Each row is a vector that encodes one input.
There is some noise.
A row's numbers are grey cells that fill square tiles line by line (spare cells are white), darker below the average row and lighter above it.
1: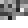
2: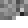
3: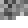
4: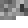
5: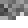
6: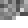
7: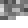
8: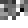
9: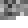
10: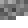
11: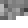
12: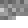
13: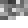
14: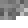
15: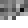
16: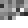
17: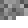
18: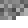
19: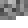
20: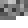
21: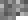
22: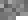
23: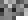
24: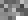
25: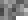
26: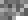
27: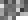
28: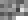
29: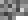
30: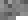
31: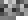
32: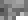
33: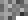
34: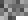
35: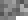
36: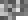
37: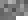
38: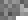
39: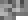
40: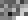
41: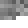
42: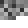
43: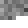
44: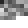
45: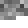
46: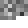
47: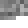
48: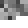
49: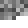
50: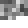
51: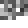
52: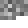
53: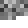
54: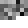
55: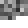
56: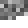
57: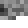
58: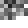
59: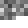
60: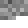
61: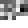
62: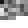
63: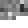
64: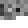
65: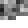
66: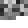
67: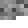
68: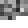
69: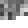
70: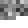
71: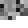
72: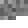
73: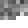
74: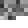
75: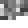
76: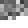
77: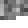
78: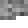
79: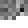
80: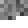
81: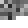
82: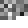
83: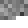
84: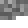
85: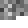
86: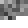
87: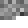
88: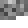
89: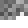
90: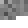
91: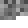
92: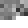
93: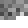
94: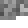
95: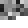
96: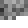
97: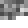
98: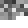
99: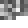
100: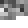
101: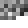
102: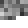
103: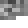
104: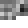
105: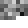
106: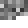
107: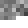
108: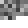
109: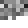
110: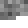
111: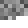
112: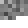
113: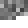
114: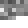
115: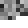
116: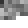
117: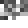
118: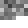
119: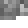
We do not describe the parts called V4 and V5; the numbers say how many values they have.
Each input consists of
a true/false value and a value of V4, together with either a point on a 6-point line, or a value of V5.
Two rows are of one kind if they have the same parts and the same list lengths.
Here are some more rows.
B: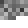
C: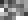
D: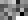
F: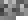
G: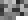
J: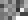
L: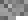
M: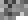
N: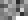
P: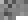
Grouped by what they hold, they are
B, F, G, M, P
C, D, J, L, N

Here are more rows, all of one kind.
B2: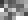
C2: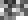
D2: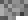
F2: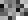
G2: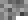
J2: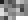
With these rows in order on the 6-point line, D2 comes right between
C2 and G2.
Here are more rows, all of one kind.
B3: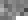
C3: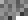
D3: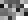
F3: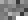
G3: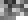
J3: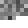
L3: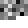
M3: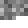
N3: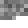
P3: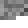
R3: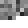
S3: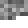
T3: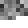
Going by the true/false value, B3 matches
M3, N3, P3 and R3.
